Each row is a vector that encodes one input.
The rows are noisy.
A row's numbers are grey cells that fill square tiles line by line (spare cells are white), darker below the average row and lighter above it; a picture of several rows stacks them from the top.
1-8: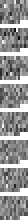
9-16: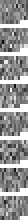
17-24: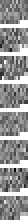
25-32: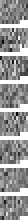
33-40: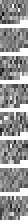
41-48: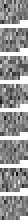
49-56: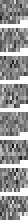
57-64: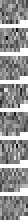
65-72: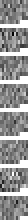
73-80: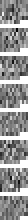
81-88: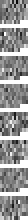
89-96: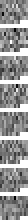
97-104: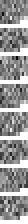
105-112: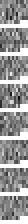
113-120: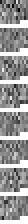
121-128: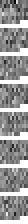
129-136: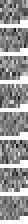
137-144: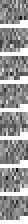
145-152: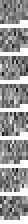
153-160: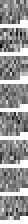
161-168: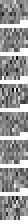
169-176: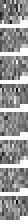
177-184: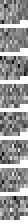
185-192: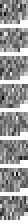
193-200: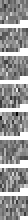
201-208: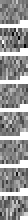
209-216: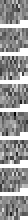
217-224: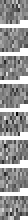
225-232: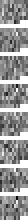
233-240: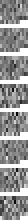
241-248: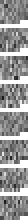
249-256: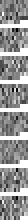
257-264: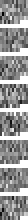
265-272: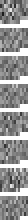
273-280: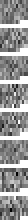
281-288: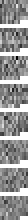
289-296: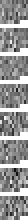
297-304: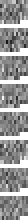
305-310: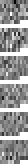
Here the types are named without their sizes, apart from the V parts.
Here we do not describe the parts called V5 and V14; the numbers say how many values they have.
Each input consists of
a node of a tree, together with either a true/false value and a value of V14, or a value of V5.
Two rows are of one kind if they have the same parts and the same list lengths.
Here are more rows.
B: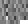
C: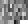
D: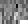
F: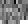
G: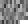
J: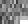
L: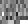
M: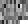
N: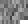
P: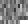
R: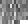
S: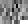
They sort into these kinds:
B, C, D, F, G, L, M, N, P, R, S
J

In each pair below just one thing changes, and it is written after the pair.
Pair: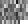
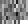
the true/false value
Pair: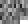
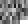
the true/false value
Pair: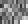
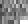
the node of the tree
